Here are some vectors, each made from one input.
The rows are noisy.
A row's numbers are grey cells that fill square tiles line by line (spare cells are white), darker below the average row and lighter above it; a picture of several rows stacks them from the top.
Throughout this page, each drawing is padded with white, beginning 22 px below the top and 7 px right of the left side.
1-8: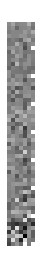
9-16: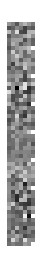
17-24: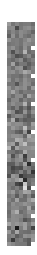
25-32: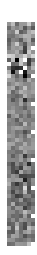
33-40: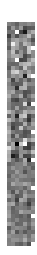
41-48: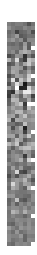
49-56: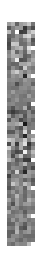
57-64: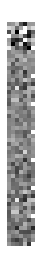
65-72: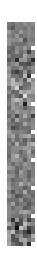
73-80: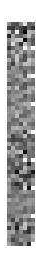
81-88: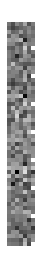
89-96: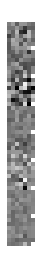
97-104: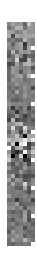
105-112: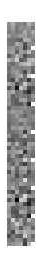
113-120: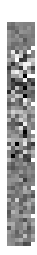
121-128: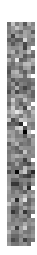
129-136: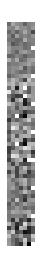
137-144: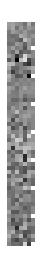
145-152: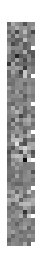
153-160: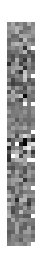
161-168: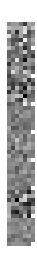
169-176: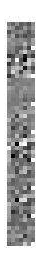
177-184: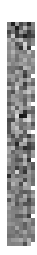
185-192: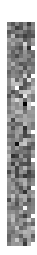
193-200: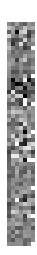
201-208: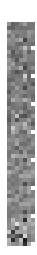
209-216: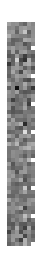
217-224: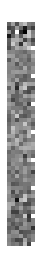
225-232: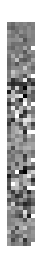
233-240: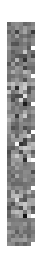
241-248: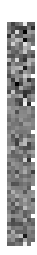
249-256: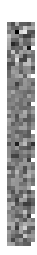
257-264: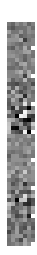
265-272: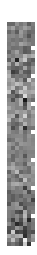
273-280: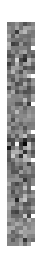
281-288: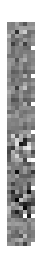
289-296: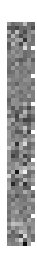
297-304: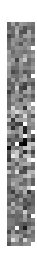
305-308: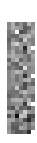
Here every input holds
a point on a 15-point line.
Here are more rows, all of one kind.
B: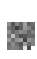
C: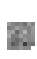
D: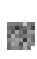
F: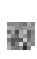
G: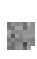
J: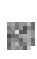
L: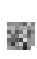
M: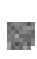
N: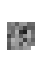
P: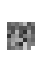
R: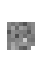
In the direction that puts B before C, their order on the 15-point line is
R, F, L, J, D, B, C, G, M, P, N.
